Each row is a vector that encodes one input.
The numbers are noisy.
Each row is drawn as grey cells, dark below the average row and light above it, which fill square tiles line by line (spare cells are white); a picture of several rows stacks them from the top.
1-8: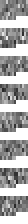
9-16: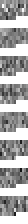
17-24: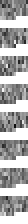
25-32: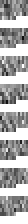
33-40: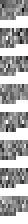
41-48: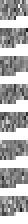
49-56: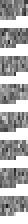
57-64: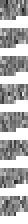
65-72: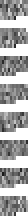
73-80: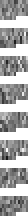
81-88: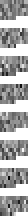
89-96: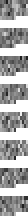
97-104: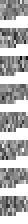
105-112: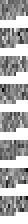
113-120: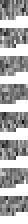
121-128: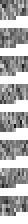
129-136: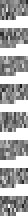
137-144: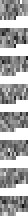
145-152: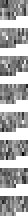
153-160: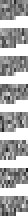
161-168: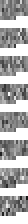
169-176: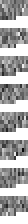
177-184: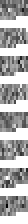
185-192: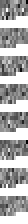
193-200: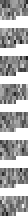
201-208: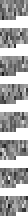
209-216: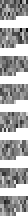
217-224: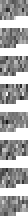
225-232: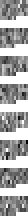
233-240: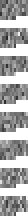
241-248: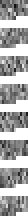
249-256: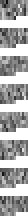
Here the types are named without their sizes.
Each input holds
a point on each of two lines, together with either a point on a line and a true/false value, or a node of a tree.
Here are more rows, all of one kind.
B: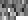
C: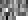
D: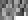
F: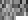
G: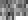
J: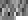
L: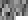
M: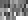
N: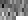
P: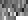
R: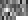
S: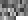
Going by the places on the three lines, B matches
P and S.
